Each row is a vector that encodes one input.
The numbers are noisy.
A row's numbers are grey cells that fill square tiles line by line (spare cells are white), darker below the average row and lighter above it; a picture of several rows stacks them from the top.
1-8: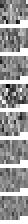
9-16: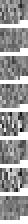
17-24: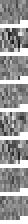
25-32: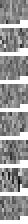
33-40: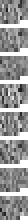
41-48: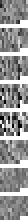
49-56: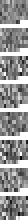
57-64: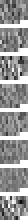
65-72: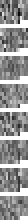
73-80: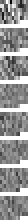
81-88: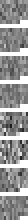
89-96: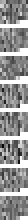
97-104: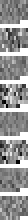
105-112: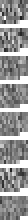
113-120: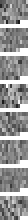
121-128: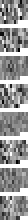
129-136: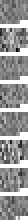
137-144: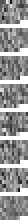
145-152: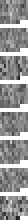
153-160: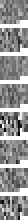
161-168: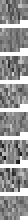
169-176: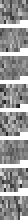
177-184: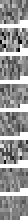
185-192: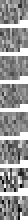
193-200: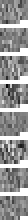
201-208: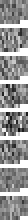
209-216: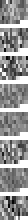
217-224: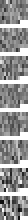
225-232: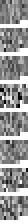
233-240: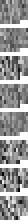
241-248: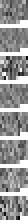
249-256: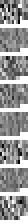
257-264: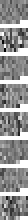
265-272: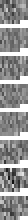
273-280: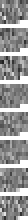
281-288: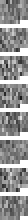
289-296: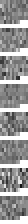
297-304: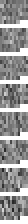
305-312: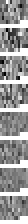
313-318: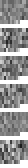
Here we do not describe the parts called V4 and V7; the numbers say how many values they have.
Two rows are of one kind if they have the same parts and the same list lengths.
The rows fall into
2 kinds.
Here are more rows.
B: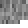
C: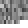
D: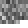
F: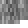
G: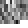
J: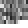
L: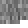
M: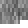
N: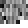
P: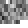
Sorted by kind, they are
B, C, D, F, J, L, M, P
G, N

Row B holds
a node of a 9-node tree, a true/false value and a value of V7.
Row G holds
a true/false value, a value of V4 and a value of V7.
